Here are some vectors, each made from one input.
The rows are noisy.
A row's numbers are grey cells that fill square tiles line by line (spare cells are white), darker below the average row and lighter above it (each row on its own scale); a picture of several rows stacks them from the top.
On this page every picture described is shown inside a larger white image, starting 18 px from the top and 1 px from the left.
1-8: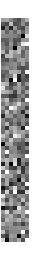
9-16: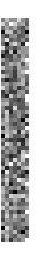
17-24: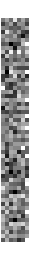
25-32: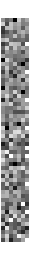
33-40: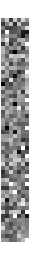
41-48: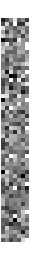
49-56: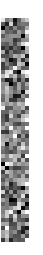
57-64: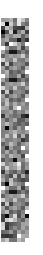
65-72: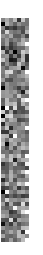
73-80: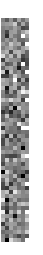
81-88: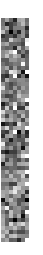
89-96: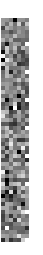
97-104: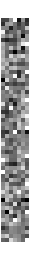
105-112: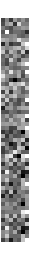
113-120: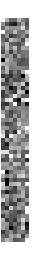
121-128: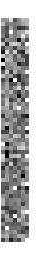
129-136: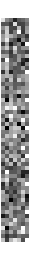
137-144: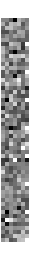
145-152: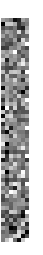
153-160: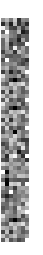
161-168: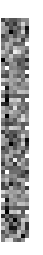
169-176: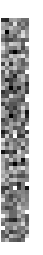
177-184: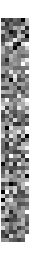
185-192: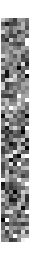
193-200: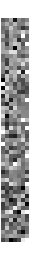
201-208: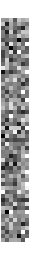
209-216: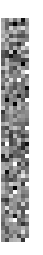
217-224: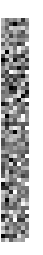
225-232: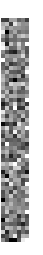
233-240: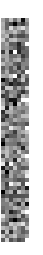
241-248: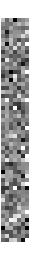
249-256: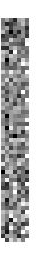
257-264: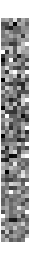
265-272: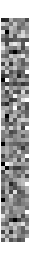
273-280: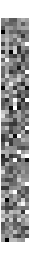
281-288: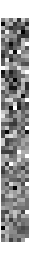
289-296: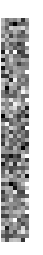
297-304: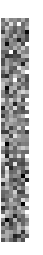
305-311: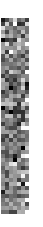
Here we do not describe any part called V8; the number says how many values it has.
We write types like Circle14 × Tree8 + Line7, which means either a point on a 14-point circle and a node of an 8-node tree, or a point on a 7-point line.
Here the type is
(Line3 × Line6 + V8) × List2(Circle6) + Line11.
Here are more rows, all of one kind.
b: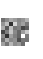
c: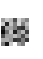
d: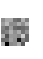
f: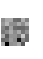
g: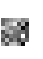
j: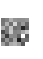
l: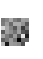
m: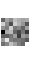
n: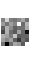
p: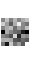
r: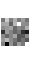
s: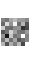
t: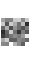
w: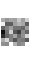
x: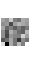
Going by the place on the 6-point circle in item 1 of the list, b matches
d, f, j and s.
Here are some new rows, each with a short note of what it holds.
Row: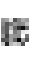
a point on a 3-point line and a point on a 6-point line, together with a list of one item
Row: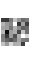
a point on a 3-point line and a point on a 6-point line, together with the empty list
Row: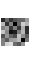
a point on an 11-point line
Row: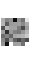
a point on a 3-point line and a point on a 6-point line, together with a list of two items
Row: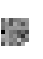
a value of V8, together with a list of two items
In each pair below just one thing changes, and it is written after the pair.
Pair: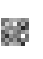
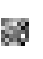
the place on the 6-point circle in item 1 of the list
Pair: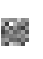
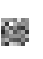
the place on the 6-point line
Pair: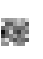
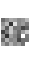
the place on the 6-point circle in item 1 of the list
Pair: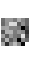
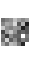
the place on the 6-point line
